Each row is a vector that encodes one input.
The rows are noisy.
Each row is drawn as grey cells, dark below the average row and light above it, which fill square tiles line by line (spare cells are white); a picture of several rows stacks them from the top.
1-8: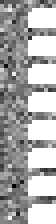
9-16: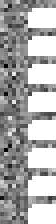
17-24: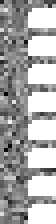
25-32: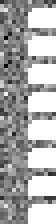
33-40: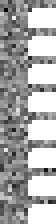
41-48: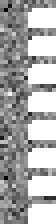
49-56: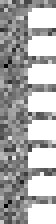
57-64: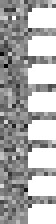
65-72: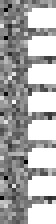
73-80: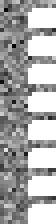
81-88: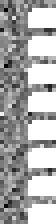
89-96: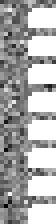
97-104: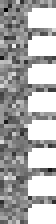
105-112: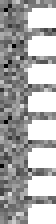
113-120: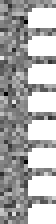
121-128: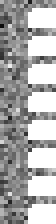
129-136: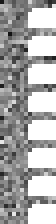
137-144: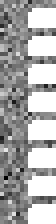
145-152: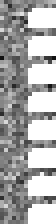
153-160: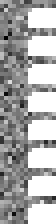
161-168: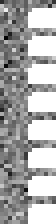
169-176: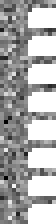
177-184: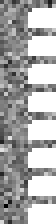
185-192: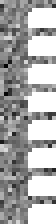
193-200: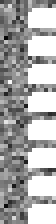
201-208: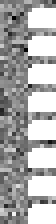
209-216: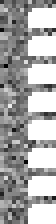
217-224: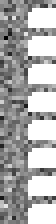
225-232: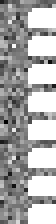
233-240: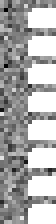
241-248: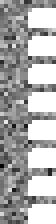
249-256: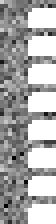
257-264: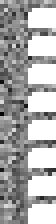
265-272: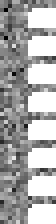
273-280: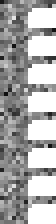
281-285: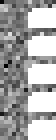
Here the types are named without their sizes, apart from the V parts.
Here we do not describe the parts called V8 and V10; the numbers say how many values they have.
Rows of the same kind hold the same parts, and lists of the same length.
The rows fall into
3 kinds.
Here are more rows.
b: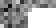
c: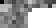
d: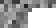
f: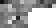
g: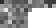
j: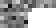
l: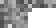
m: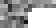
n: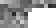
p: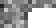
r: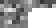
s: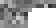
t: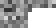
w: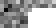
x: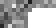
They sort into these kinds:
b, j, m, t, w
c, d, f, g, r
l, n, p, s, x

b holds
a node of a tree.
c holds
a true/false value and a value of V10.
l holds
a value of V8.
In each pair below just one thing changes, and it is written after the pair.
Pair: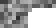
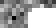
the value of V10
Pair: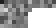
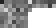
the true/false value
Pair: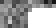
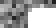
the true/false value
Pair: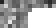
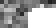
the value of V10
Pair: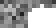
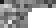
the value of V10
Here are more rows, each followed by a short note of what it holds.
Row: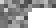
a value of V8
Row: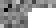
a node of a tree
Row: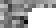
a node of a tree
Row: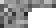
a value of V8
